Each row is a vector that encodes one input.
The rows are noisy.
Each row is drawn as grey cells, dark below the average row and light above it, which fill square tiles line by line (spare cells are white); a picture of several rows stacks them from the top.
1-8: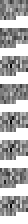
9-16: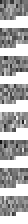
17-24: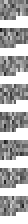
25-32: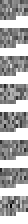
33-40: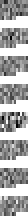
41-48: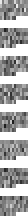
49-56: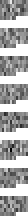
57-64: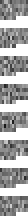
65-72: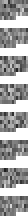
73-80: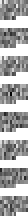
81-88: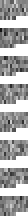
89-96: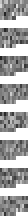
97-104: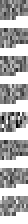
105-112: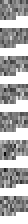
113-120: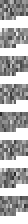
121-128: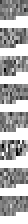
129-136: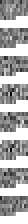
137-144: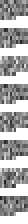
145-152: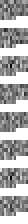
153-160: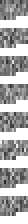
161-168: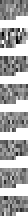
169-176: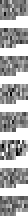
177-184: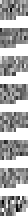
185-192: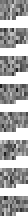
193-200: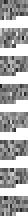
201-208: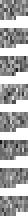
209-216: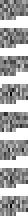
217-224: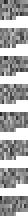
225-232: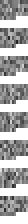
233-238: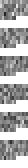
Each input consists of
a list of up to three points on a 4-point line.
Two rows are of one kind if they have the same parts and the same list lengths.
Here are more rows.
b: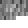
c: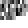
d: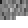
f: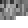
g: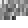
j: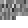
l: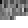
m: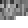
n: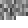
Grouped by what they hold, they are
b, d, f, l, m
c
g, j
n

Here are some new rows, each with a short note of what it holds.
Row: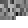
a list of three items
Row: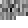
a list of one item
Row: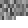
a list of one item
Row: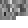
a list of three items
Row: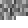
a list of one item
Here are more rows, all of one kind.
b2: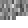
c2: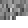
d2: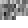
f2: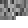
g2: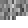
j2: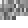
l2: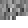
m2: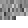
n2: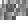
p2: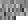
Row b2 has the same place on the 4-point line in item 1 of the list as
c2, g2 and l2.
